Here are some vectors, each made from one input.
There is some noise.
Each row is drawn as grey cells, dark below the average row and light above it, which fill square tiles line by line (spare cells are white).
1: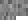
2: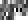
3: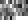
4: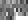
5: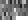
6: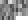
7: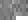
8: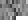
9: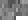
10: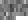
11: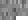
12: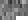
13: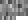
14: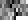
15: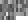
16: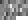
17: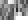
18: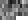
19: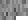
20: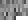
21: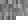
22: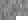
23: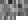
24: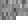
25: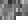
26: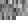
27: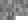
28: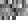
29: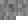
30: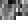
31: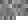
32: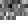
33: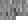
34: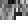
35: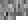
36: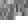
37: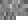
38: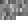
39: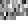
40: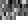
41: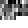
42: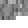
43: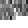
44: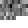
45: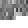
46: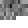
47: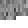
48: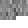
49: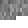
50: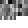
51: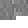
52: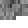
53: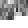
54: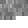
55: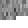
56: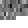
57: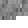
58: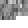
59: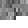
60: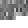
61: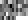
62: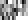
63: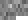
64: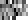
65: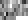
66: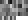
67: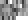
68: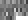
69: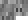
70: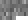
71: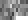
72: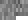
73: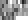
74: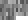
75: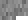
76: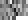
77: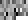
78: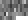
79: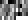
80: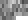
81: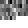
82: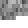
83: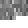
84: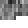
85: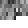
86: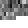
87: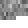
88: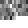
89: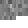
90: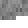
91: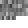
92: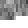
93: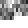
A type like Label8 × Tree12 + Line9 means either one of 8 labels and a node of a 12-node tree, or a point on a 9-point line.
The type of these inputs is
Bool × Line5 × Line5 × Line5.
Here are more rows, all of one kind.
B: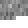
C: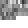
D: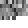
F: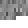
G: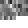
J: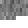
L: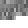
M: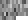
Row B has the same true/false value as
F and M.
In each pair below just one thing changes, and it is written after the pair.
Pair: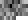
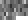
the true/false value
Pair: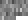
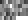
the place on one of the three 5-point lines
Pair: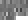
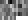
the place on one of the three 5-point lines
